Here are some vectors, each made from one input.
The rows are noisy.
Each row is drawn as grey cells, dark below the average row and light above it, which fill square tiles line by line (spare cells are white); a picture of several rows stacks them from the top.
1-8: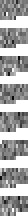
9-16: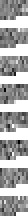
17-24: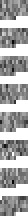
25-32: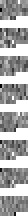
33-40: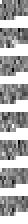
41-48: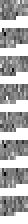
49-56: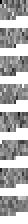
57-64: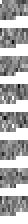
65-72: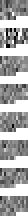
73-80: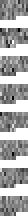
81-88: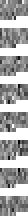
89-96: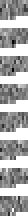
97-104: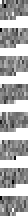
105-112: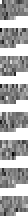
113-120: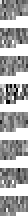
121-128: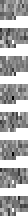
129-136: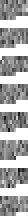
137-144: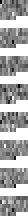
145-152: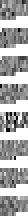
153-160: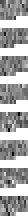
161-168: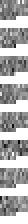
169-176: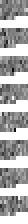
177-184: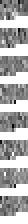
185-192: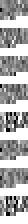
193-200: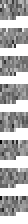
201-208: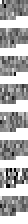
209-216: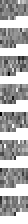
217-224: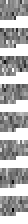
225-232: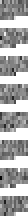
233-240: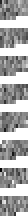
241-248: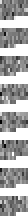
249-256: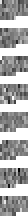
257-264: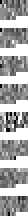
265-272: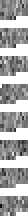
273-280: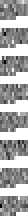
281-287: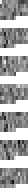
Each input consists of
either a fixed value, or one of 5 labels, one of 8 labels and one of 12 labels.
